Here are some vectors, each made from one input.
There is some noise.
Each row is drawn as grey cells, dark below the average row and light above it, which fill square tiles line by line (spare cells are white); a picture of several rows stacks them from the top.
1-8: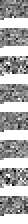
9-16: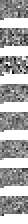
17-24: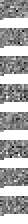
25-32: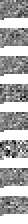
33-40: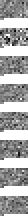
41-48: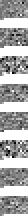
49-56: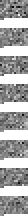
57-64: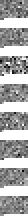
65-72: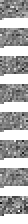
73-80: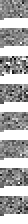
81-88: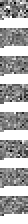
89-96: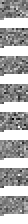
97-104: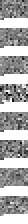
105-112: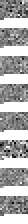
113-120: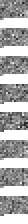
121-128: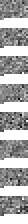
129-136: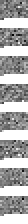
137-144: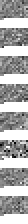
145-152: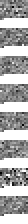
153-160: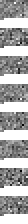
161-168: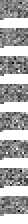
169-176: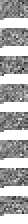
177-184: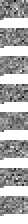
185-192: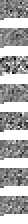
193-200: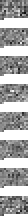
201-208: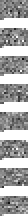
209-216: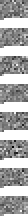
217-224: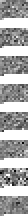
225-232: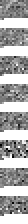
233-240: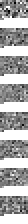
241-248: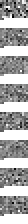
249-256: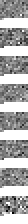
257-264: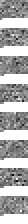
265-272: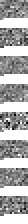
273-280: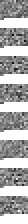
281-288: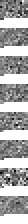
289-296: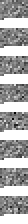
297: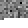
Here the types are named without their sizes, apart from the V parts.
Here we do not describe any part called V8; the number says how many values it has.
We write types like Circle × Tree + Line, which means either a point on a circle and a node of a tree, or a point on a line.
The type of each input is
Line × List((Circle + Unit) × V8).
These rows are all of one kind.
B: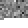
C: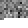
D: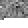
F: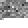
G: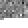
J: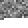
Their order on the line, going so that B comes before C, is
F, G, D, B, J, C.
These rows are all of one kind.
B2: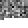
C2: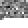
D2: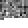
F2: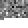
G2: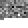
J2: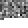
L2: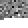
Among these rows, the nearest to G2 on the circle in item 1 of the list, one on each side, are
B2 and C2.
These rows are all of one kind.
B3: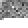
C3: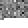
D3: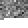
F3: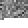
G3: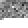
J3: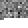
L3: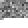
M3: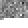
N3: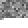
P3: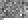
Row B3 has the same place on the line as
G3, L3 and N3.
